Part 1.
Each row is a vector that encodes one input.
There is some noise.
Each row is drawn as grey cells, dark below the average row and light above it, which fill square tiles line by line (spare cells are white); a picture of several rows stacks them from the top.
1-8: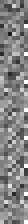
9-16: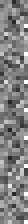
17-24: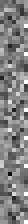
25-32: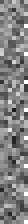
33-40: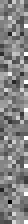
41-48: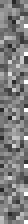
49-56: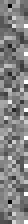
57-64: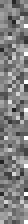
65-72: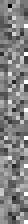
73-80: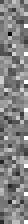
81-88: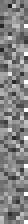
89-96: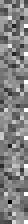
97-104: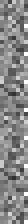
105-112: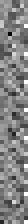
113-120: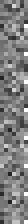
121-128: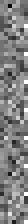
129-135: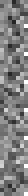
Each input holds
a point on a 15-point circle.
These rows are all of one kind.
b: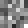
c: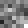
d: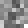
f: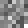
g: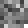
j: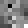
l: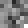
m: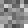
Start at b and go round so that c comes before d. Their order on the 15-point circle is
b, f, g, j, c, l, d, m.
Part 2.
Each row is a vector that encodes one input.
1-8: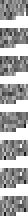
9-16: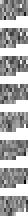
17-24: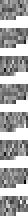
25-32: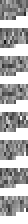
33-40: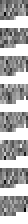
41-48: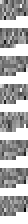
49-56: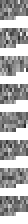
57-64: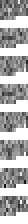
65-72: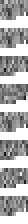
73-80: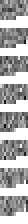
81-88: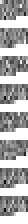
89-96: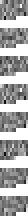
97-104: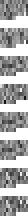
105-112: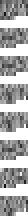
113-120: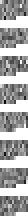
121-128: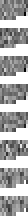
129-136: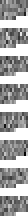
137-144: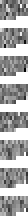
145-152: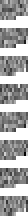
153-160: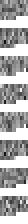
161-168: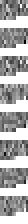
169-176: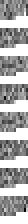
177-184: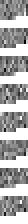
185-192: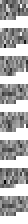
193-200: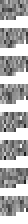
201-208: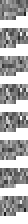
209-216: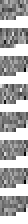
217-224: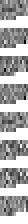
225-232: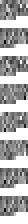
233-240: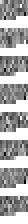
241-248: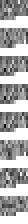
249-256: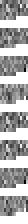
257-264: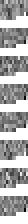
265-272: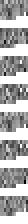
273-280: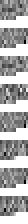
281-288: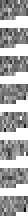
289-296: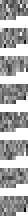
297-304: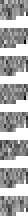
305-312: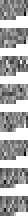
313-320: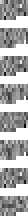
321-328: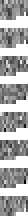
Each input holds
a point on a 9-point circle.
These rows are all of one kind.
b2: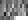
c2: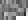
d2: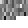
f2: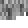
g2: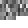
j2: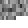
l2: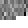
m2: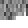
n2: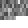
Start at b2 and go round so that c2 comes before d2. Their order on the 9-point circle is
b2, m2, f2, j2, c2, l2, d2, g2, n2.
